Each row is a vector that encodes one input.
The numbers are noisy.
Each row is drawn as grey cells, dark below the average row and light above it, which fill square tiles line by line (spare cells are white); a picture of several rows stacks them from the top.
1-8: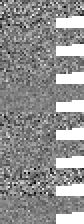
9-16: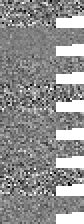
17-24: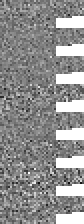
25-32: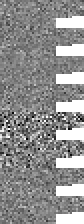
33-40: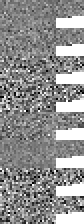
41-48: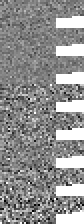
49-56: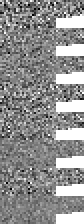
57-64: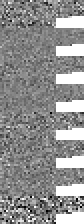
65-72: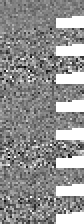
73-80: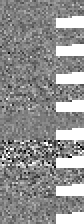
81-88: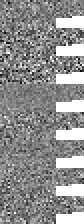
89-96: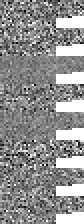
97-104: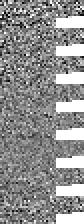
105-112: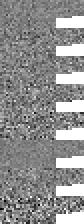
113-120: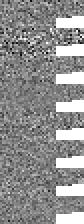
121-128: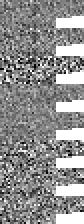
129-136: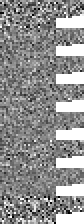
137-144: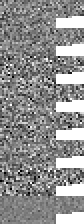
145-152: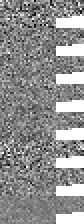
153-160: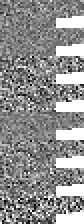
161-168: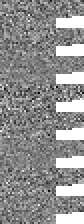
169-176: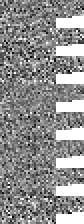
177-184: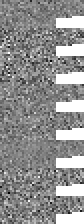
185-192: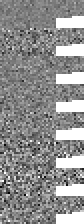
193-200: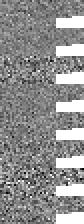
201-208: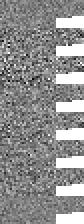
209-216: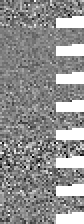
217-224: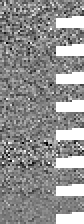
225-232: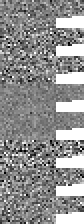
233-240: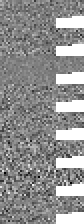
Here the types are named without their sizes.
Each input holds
a node of each of two trees.
